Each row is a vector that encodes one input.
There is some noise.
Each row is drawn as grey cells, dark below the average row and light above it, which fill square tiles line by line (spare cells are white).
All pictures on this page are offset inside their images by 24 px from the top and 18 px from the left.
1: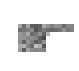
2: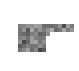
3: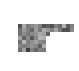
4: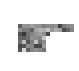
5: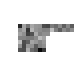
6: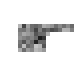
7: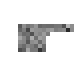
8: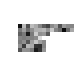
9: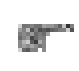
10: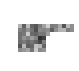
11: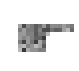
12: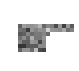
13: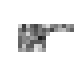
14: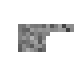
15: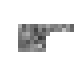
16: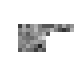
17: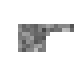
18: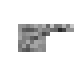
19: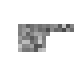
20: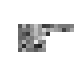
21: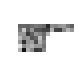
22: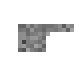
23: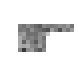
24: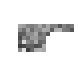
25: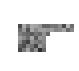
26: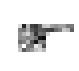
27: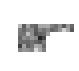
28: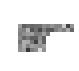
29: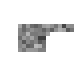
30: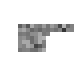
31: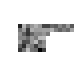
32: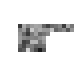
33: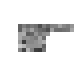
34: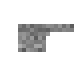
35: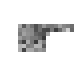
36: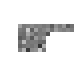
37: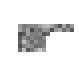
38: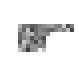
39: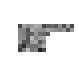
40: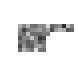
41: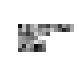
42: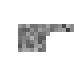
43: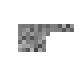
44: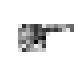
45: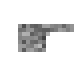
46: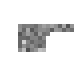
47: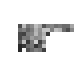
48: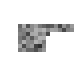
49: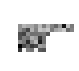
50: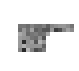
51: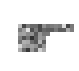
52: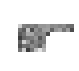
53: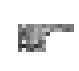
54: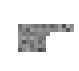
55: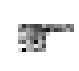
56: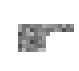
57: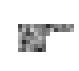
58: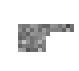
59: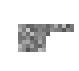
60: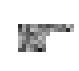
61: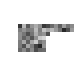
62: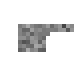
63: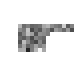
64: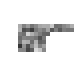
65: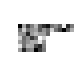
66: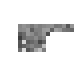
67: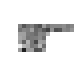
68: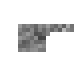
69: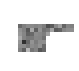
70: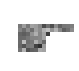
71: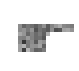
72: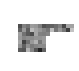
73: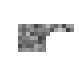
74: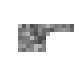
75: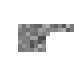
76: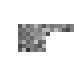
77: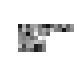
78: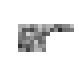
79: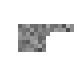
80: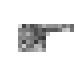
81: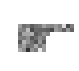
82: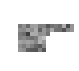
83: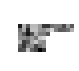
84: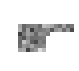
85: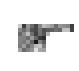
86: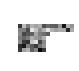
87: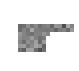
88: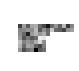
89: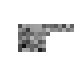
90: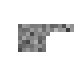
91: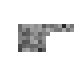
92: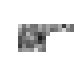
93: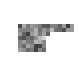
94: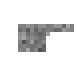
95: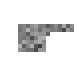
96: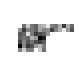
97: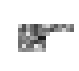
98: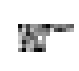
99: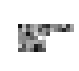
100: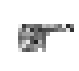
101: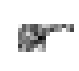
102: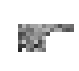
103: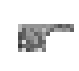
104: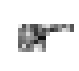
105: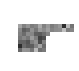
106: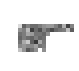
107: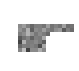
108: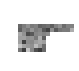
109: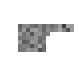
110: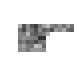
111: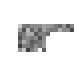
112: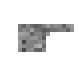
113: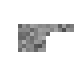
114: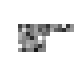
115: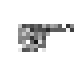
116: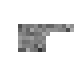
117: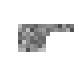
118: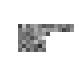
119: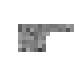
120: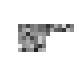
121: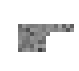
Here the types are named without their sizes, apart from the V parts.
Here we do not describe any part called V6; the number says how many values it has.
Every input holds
either a fixed value, or two labels, or a true/false value and a value of V6.
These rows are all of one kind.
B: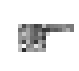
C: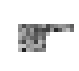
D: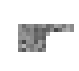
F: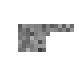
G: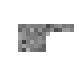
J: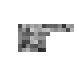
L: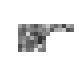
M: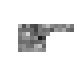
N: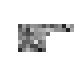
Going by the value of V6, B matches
C, D and G.
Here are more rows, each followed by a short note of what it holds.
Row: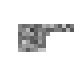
two labels
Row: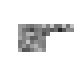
a fixed value
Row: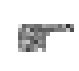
two labels
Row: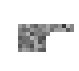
a true/false value and a value of V6
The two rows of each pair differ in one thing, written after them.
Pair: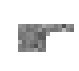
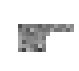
the true/false value
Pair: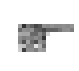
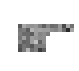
the value of V6
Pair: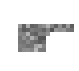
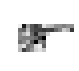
the value of V6
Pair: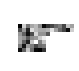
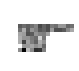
the value of V6
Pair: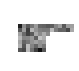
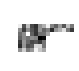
the value of V6
